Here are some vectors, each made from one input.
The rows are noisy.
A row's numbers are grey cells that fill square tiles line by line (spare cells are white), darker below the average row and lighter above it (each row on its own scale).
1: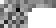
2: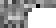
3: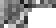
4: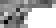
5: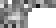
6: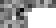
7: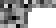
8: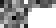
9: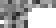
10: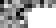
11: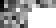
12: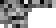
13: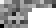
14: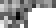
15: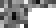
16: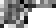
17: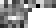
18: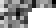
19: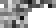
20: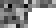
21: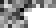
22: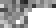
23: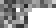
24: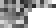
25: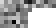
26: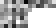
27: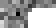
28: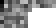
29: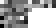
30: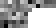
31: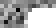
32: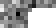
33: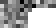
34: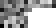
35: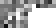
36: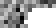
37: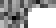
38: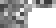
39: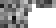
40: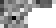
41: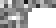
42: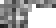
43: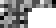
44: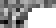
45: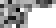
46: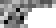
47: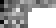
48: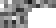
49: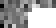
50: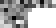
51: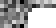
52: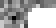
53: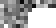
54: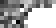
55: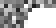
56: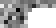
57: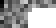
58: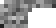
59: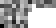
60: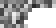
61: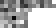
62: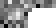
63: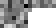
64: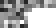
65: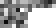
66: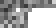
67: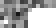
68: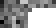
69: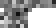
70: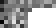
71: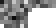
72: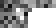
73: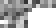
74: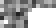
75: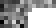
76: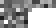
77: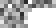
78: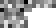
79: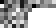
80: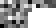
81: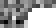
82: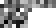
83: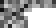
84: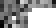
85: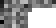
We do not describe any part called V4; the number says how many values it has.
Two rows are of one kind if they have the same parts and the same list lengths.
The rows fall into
2 kinds.
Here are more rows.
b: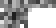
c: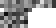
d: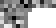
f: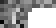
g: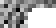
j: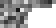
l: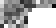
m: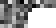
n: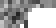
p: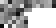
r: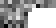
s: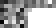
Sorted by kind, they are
b, c, d, g, j, l, m, n, p
f, r, s

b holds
one of 5 labels and a value of V4.
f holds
one of 5 labels and a point on a 6-point line.
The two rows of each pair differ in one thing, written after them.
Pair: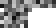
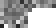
the label
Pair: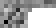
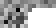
the value of V4
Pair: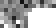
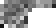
the value of V4
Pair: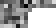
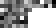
the label
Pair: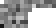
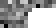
the value of V4
